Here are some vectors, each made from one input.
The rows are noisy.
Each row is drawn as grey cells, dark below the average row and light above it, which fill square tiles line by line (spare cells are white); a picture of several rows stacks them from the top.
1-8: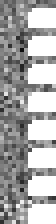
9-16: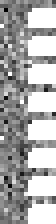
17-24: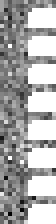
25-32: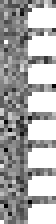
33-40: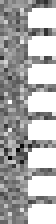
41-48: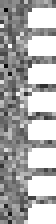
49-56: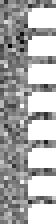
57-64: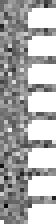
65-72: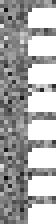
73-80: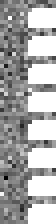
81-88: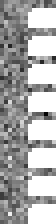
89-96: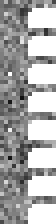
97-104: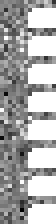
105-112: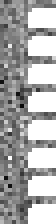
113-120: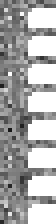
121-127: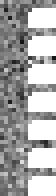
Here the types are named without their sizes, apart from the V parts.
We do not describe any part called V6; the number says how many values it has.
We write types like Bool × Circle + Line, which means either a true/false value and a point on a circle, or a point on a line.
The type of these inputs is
(Bool × V6 + Line) × Line.
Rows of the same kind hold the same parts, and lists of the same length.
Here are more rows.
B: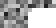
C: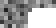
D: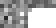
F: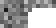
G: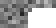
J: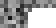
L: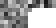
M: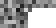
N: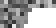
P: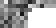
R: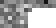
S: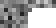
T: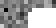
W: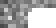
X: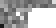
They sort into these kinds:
B, D, L, R, W, X
C, F, G, J, M, N, P, S, T

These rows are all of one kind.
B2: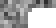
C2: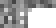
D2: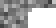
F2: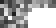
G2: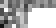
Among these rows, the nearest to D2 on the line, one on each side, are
F2 and G2.
